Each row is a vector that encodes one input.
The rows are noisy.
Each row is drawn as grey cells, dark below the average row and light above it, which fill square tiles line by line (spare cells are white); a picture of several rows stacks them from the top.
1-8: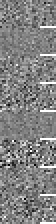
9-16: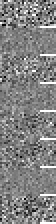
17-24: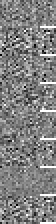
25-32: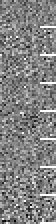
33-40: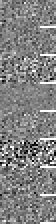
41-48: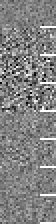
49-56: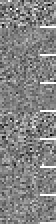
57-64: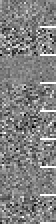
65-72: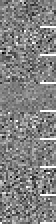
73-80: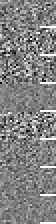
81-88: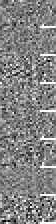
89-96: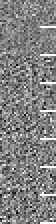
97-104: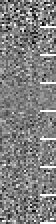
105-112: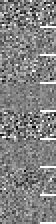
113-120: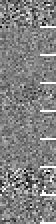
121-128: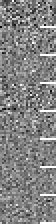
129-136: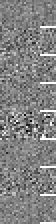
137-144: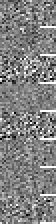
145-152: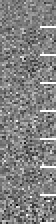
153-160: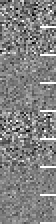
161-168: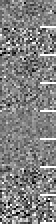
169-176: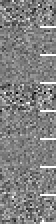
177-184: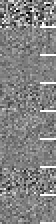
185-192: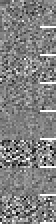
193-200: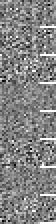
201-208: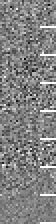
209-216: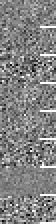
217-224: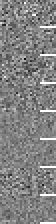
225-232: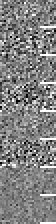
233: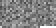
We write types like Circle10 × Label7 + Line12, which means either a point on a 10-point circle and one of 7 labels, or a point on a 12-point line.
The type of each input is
Label6 + Label10 × Label10.
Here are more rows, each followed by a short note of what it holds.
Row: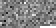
two labels (each one of 10)
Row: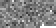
one of 6 labels
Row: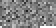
two labels (each one of 10)
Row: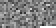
two labels (each one of 10)
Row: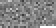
two labels (each one of 10)
